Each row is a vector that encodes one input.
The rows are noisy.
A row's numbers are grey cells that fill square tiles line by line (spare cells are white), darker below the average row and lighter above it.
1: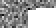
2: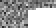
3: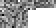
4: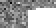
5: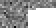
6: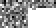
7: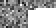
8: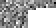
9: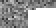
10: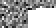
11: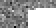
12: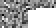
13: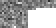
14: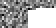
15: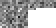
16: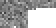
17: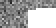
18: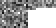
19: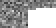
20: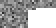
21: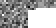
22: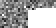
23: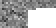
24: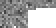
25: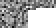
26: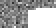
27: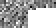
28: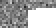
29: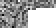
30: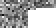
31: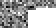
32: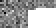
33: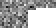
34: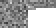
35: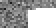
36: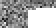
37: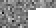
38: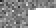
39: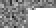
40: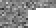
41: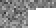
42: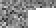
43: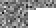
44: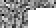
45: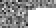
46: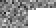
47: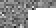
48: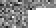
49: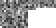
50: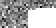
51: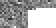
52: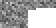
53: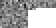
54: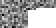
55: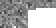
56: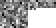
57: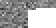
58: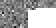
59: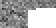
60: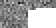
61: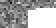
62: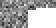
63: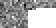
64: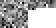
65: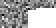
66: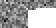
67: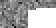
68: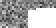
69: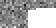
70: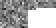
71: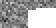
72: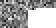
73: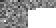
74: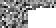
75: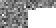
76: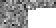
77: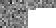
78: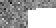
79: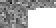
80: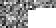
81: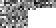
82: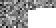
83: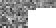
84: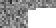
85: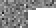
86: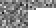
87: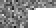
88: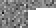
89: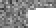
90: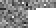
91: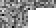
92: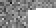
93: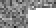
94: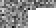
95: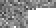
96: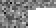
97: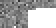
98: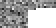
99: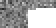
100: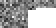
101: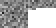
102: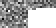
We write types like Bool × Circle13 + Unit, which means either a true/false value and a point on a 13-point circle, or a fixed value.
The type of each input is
Line6 + List2(Circle9).
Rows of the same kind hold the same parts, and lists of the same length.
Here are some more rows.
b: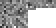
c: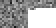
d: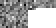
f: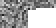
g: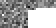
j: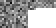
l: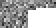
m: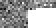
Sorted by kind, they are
b, d, g, j, m
c
f
l

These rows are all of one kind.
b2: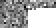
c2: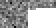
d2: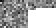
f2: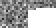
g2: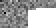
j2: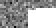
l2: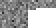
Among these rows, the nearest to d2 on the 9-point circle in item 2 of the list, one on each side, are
c2 and g2.
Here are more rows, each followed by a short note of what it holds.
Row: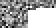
a point on a 6-point line
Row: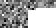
a list of one item
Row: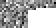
the empty list
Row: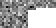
the empty list
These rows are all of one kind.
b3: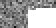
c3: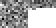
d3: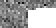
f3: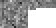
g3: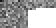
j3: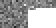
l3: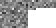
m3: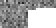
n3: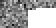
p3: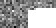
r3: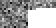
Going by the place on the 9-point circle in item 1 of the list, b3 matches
j3, p3 and r3.
